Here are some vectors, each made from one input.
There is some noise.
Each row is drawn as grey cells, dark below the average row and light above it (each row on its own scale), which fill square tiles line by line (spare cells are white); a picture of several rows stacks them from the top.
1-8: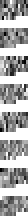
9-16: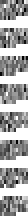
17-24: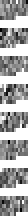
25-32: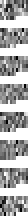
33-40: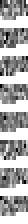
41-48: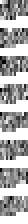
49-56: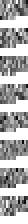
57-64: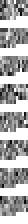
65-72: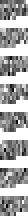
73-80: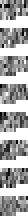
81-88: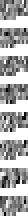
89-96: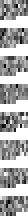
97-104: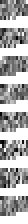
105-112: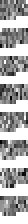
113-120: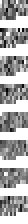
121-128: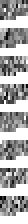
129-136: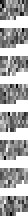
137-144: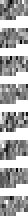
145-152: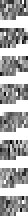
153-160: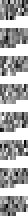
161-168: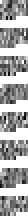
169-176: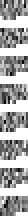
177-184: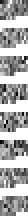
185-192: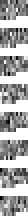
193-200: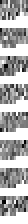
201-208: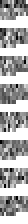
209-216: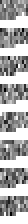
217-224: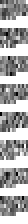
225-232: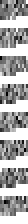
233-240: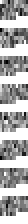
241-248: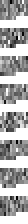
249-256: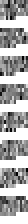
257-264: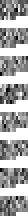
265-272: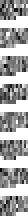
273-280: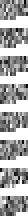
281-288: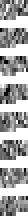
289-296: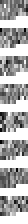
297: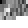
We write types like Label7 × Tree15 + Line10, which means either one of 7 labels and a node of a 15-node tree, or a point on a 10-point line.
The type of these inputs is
(Line7 + Line9) × Line9.
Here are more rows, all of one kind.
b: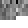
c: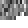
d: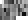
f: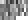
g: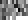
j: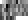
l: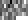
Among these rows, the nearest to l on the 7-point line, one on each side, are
b and c.
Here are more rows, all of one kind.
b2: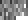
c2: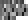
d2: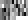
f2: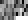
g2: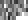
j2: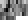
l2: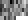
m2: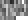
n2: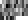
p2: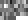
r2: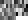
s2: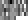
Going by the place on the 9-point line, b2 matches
f2, g2 and l2.
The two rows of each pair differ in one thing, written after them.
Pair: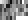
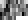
the place on the 7-point line
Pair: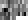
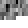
the place on the 9-point line
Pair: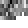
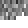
the place on the 9-point line
